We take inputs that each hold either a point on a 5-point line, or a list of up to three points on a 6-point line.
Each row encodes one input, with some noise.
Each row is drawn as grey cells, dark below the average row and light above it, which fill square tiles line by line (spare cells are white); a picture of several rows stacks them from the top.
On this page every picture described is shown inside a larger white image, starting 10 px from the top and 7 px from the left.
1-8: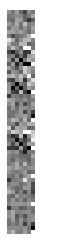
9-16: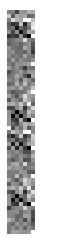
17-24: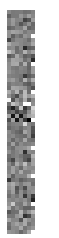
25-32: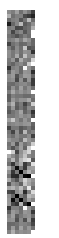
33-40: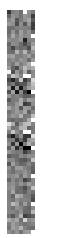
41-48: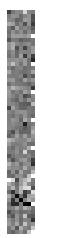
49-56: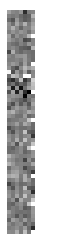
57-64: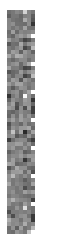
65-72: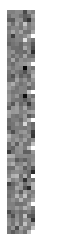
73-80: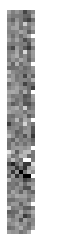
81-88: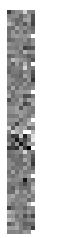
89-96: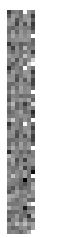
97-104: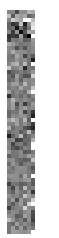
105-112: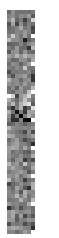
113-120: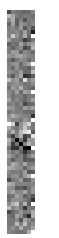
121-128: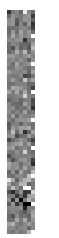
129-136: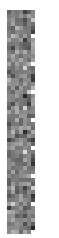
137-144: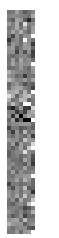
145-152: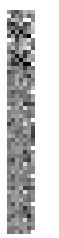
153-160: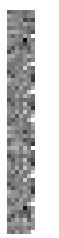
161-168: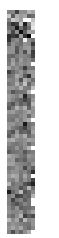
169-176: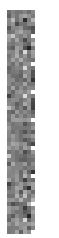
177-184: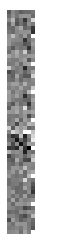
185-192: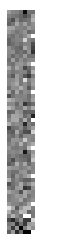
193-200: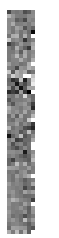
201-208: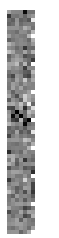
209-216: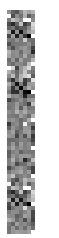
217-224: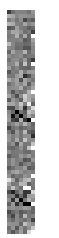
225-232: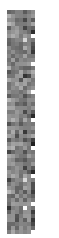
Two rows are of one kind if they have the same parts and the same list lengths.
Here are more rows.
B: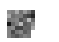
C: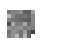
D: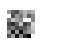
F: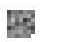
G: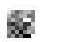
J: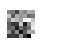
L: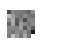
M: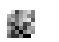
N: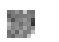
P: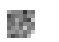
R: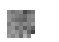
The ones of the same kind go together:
B
C, L, R
D, G, J, M
F, P
N

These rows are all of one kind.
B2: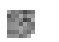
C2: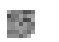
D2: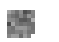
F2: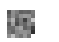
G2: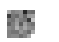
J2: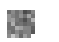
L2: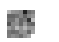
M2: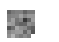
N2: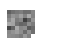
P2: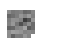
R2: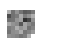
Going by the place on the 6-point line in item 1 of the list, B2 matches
C2 and R2.
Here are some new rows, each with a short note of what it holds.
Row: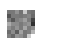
a list of one item
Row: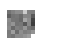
a list of one item
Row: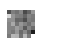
a list of three items
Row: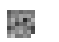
a list of two items
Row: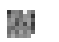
a list of one item
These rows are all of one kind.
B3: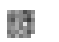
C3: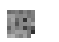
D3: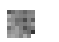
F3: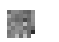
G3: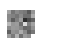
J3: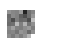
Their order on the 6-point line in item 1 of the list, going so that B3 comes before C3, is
J3, B3, G3, F3, D3, C3.
